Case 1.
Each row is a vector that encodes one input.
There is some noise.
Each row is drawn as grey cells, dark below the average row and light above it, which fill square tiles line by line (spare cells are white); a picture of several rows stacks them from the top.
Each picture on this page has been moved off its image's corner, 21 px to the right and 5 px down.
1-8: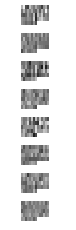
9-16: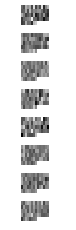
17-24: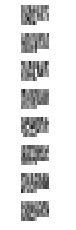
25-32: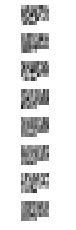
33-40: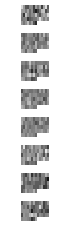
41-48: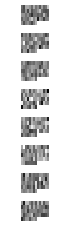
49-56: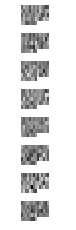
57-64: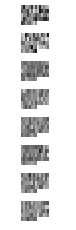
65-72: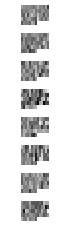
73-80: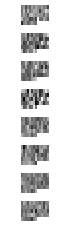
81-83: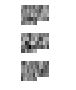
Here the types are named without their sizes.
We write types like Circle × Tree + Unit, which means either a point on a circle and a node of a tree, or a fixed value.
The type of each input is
Line.
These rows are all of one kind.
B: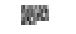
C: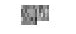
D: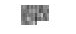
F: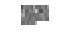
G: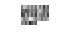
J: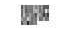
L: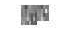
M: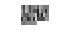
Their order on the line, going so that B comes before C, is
M, D, G, J, F, B, L, C.
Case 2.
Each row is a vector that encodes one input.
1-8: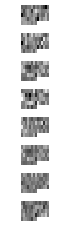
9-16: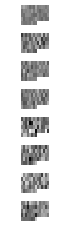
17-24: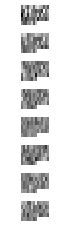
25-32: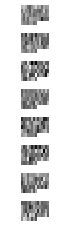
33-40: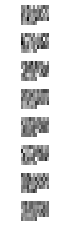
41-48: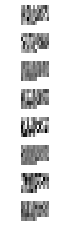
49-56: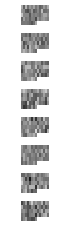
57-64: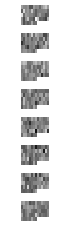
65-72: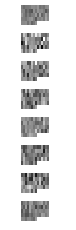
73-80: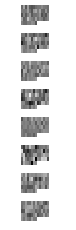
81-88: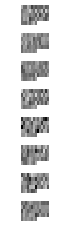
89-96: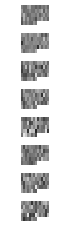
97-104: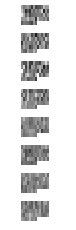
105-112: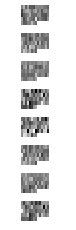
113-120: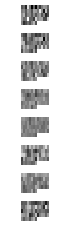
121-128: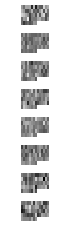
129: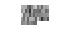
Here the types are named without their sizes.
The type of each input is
Label.
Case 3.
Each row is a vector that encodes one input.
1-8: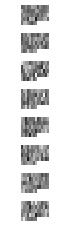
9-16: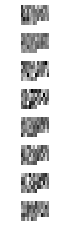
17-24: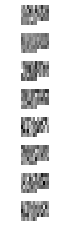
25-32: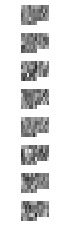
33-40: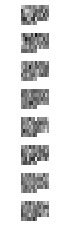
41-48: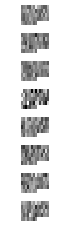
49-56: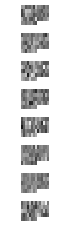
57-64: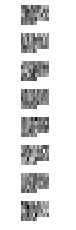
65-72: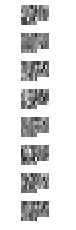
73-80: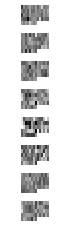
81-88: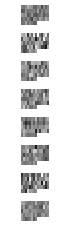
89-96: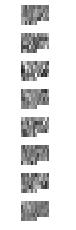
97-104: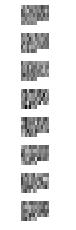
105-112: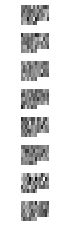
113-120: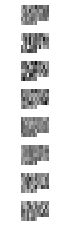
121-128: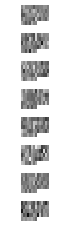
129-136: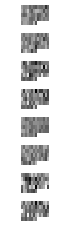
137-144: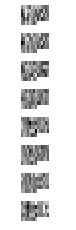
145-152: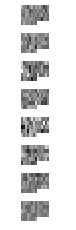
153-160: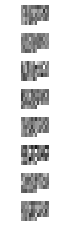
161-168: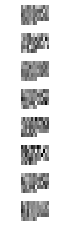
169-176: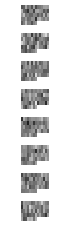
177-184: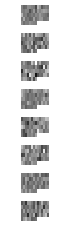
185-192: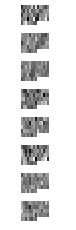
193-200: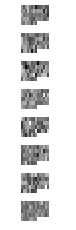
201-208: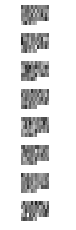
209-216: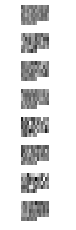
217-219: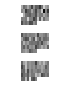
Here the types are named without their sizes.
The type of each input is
Label.
